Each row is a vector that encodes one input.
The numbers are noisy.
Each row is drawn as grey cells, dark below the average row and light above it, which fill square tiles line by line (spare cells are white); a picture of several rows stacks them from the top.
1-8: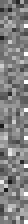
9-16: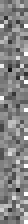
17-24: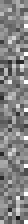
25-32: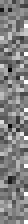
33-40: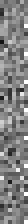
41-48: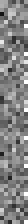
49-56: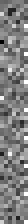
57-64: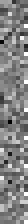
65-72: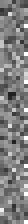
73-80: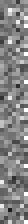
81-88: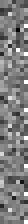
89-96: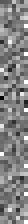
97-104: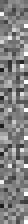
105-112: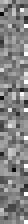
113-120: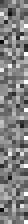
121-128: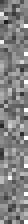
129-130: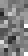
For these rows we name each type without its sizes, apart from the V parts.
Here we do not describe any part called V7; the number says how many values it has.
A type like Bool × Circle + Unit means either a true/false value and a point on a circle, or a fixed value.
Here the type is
Bool × Line × List(V7).
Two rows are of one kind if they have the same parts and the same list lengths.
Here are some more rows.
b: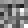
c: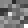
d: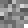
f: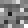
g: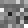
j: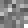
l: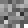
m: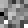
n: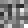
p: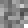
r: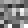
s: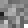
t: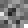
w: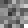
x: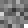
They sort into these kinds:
b, f, g, n, r
c, t, x
d, j, l, m, p, s, w

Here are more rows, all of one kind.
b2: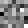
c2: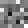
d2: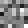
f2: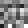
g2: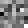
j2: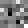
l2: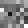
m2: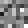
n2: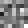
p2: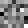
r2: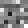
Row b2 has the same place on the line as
d2, f2, l2 and p2.
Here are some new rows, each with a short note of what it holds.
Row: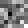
a point on a line and a true/false value, together with the empty list
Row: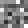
a point on a line and a true/false value, together with the empty list
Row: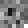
a point on a line and a true/false value, together with a list of one item
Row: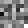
a point on a line and a true/false value, together with the empty list
